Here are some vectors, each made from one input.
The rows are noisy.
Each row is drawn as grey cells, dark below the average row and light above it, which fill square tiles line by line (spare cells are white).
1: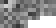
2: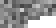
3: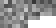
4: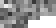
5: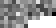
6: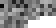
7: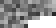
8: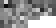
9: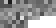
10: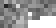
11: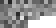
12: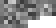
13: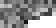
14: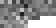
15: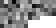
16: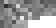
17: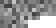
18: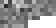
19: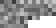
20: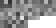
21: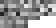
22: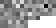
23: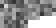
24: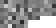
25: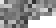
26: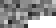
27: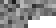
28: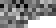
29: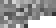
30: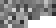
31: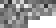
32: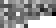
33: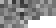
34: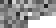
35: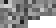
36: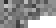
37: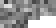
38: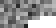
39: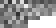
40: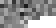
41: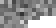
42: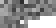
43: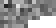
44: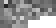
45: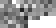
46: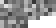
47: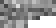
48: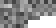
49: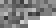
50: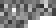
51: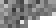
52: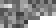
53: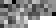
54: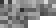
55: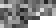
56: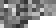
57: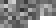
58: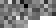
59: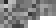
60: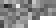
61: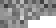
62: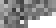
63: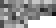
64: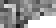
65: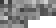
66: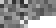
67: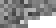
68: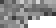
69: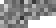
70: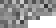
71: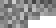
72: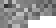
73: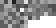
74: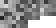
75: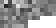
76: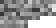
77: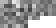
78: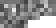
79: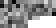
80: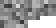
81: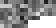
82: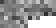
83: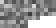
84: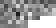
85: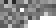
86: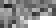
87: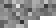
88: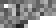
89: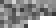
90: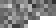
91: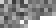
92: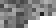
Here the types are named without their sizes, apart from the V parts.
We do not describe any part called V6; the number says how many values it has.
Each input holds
a value of V6, together with either a point on a circle, or a point on a line.
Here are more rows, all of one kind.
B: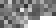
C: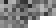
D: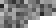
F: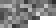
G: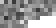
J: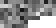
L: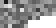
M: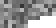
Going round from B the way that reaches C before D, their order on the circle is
B, F, J, C, M, D, G, L.
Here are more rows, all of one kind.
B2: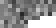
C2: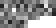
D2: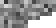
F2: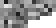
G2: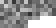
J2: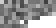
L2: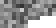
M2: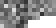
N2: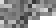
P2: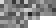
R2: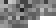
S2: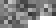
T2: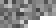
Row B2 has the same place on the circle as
L2 and N2.
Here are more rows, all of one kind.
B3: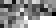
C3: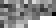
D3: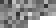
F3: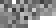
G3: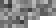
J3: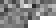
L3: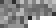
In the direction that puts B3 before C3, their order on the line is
J3, L3, B3, C3, G3, D3, F3.
